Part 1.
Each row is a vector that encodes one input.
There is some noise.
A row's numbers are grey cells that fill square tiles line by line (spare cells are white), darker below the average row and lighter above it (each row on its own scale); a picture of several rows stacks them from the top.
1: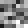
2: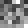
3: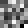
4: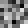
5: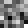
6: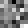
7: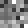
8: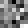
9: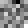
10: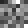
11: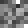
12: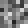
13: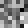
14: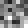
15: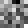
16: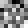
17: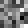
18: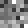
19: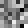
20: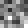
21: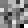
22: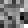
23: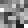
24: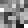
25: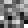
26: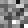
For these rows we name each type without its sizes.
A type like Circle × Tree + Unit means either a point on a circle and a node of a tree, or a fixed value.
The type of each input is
Bool × Bool × Bool.
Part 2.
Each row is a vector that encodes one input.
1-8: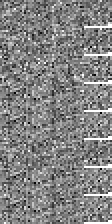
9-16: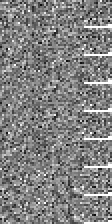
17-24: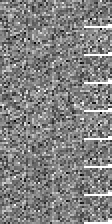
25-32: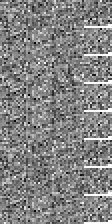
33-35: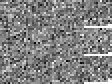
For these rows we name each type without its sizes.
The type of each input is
Line.
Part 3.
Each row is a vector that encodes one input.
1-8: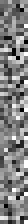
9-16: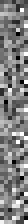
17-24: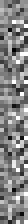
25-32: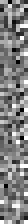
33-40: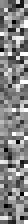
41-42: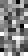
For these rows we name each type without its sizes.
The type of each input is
Label.
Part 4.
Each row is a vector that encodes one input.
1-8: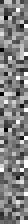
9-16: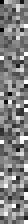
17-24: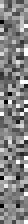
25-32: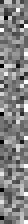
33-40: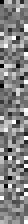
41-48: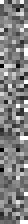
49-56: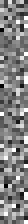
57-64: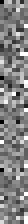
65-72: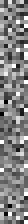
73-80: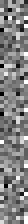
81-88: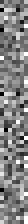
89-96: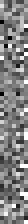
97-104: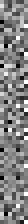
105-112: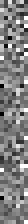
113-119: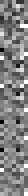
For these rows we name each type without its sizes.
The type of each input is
Circle.
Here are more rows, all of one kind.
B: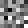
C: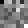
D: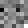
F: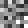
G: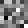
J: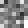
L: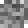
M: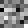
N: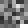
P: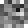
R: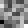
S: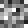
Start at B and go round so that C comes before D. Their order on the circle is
B, G, C, N, R, S, M, D, P, L, J, F.
